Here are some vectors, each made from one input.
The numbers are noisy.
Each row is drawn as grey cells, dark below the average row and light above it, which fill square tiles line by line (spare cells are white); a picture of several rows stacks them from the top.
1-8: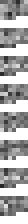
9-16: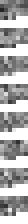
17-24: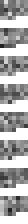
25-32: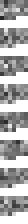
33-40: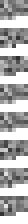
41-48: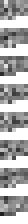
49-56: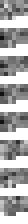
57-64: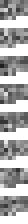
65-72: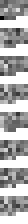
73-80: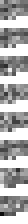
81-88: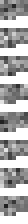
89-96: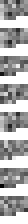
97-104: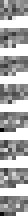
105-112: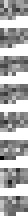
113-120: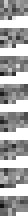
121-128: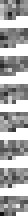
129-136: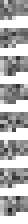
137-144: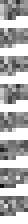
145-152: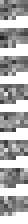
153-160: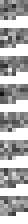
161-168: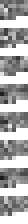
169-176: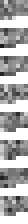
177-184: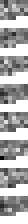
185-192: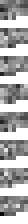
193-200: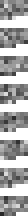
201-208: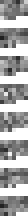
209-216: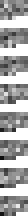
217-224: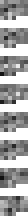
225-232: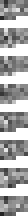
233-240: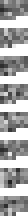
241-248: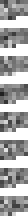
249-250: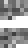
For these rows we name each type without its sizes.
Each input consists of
a point on a line, together with either a point on a line, or a node of a tree.
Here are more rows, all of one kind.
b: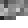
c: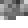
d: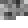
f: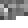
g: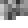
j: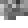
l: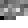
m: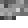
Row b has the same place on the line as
f and g.
